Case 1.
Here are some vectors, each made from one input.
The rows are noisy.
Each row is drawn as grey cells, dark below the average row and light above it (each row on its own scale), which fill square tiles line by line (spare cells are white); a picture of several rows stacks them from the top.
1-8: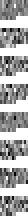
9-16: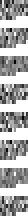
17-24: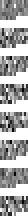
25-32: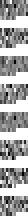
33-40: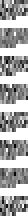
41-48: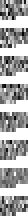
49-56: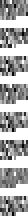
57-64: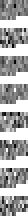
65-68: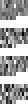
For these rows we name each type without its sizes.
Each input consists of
either a fixed value, or three true/false values.
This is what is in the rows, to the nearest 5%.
About 5% of them hold a fixed value. The rest hold three true/false values.
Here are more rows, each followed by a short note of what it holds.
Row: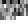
a fixed value
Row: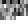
a fixed value
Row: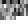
a fixed value
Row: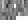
three true/false values
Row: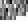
three true/false values
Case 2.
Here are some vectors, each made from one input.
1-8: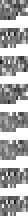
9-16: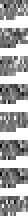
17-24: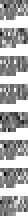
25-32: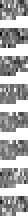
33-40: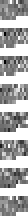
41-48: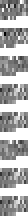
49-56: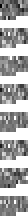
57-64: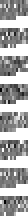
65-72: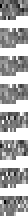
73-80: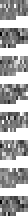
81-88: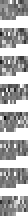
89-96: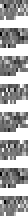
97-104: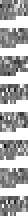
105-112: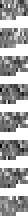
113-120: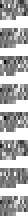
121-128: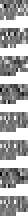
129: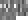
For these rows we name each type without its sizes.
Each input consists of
a label.
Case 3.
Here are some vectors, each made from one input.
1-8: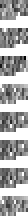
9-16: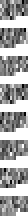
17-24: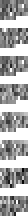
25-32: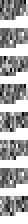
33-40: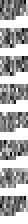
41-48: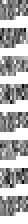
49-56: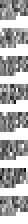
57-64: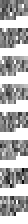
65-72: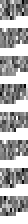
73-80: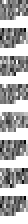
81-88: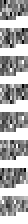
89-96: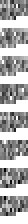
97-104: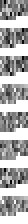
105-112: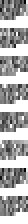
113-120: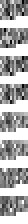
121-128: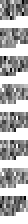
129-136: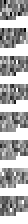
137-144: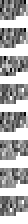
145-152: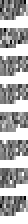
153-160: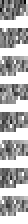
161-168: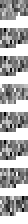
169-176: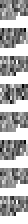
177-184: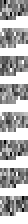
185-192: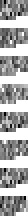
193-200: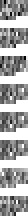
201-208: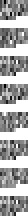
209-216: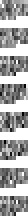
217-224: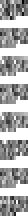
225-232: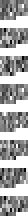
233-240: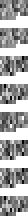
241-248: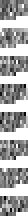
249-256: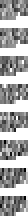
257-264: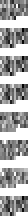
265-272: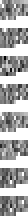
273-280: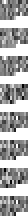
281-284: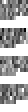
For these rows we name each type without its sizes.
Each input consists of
a label.
